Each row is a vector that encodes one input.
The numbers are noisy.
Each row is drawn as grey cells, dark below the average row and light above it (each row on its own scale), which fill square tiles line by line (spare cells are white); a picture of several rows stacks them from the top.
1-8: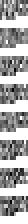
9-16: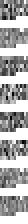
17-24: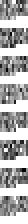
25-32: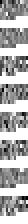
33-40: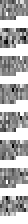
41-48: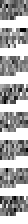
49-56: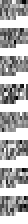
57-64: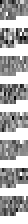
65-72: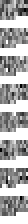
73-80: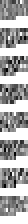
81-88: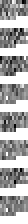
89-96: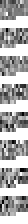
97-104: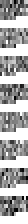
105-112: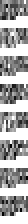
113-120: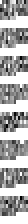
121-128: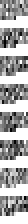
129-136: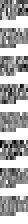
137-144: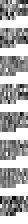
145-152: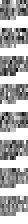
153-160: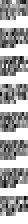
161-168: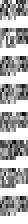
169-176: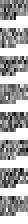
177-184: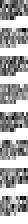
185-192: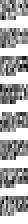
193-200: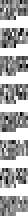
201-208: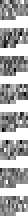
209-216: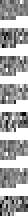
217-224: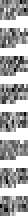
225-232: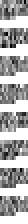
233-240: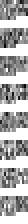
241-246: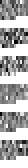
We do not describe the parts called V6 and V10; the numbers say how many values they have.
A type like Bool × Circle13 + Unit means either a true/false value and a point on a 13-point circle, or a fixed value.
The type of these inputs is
(Bool × V6 + Label12) × V10.
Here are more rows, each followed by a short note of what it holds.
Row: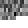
a true/false value, a value of V6 and a value of V10
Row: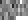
a true/false value, a value of V6 and a value of V10
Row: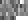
a true/false value, a value of V6 and a value of V10
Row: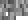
a true/false value, a value of V6 and a value of V10
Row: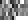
a true/false value, a value of V6 and a value of V10
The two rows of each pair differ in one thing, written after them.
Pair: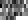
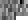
the value of V10
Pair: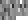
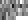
the value of V10
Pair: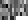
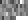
the true/false value
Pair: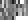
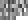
the value of V10
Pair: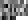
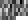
the value of V6
